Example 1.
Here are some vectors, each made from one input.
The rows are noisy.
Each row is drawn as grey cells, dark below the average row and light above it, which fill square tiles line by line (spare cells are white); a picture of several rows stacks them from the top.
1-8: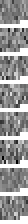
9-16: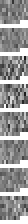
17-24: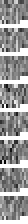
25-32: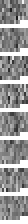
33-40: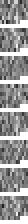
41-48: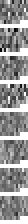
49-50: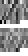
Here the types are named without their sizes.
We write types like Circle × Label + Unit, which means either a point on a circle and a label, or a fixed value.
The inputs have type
Line + Tree.
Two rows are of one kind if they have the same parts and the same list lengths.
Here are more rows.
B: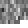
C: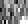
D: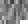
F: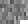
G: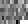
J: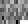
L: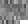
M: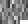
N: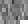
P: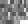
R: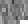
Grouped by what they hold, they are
B, C, G, J, M
D, F, L, N, P, R

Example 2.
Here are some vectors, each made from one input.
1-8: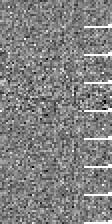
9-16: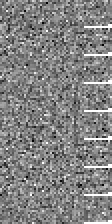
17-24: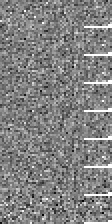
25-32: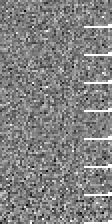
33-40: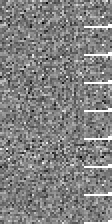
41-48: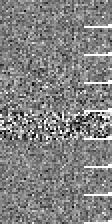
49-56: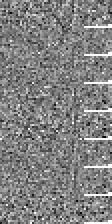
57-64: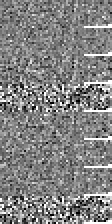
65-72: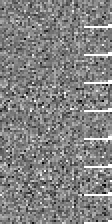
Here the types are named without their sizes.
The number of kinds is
3.
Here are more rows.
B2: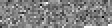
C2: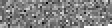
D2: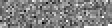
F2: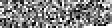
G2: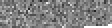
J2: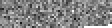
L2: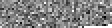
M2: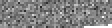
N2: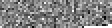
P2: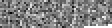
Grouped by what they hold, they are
B2, G2, J2, L2, N2
C2, D2, M2, P2
F2

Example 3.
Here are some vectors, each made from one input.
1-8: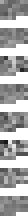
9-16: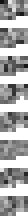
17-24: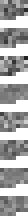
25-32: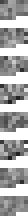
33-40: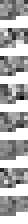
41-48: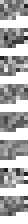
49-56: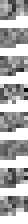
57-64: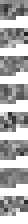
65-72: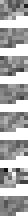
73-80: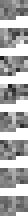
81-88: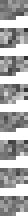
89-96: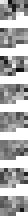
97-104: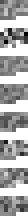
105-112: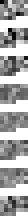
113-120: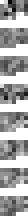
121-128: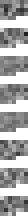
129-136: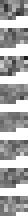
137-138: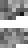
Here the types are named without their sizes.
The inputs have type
Bool × Line.
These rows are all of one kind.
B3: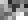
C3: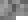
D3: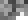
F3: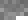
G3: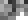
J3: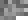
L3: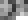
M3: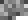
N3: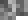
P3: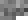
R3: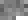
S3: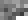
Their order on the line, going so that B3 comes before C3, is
G3, P3, D3, L3, J3, R3, S3, B3, C3, M3, F3, N3.
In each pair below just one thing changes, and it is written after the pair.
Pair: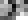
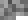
the place on the line
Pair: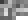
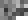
the place on the line
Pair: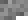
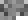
the place on the line
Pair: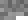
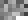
the true/false value
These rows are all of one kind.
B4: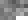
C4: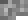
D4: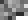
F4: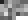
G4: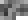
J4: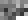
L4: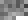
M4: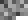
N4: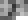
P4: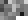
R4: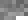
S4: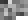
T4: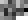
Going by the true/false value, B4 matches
G4, L4, M4 and R4.
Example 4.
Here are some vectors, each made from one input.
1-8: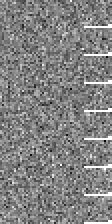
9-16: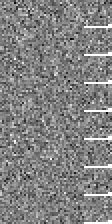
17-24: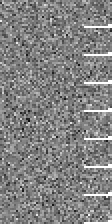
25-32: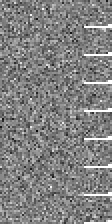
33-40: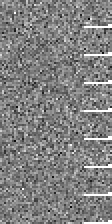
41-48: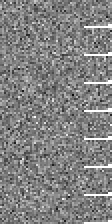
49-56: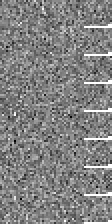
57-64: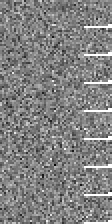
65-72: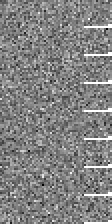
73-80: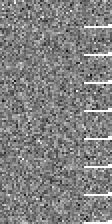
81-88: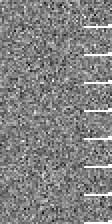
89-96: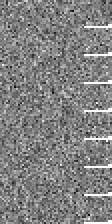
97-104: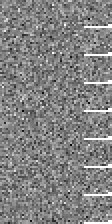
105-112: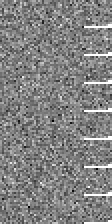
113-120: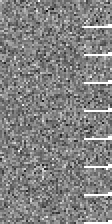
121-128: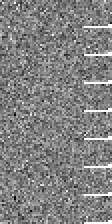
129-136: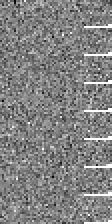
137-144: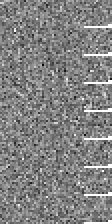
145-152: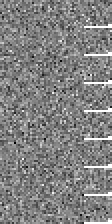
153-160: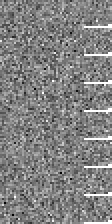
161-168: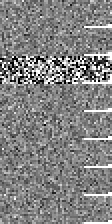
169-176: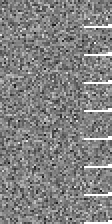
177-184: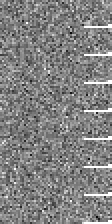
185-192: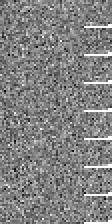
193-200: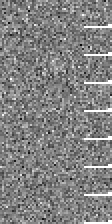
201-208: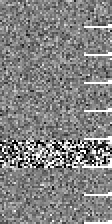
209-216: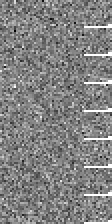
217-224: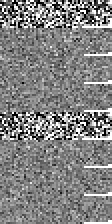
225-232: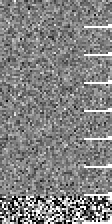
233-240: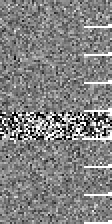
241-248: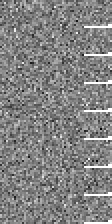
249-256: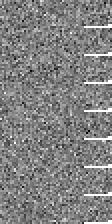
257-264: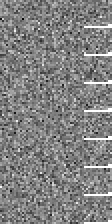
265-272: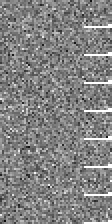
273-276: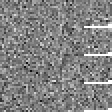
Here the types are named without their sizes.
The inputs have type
Circle × Circle + Unit.
